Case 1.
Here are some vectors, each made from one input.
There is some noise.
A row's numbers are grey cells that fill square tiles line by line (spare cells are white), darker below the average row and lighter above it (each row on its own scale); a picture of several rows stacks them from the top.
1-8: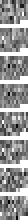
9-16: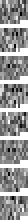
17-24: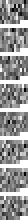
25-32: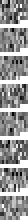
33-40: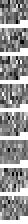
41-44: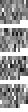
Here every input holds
one of 8 labels.
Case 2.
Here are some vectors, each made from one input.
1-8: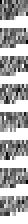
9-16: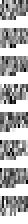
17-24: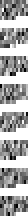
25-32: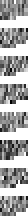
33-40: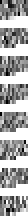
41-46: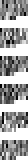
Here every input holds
one of 9 labels.
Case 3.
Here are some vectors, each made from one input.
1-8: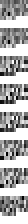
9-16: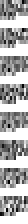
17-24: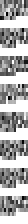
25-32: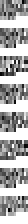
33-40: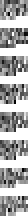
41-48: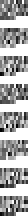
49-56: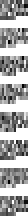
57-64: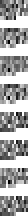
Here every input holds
a point on an 11-point line.
